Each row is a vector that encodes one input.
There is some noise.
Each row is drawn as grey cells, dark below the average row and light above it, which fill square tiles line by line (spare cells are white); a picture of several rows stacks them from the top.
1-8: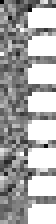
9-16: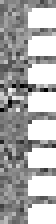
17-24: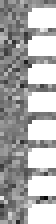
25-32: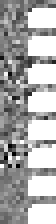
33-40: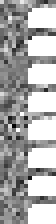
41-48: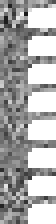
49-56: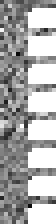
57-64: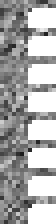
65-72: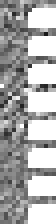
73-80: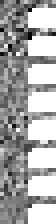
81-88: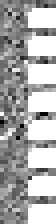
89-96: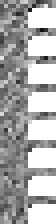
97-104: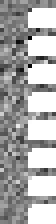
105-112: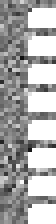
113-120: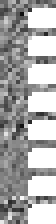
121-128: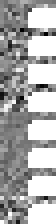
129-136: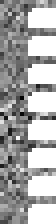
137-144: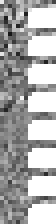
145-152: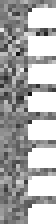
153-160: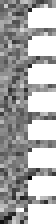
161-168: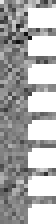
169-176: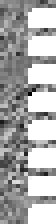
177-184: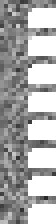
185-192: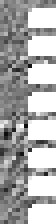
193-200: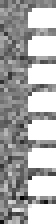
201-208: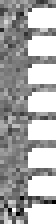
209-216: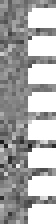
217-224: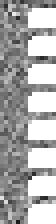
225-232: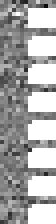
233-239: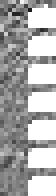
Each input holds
a list of up to three points on a 7-point line.
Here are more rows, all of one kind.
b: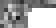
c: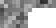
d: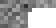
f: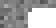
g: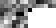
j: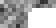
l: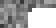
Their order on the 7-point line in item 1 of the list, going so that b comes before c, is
b, j, g, l, c, f, d.
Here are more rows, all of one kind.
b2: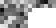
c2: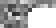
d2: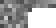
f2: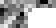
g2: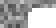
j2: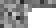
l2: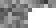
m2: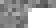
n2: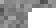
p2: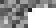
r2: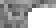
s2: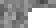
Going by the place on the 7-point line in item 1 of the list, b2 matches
c2, j2 and n2.
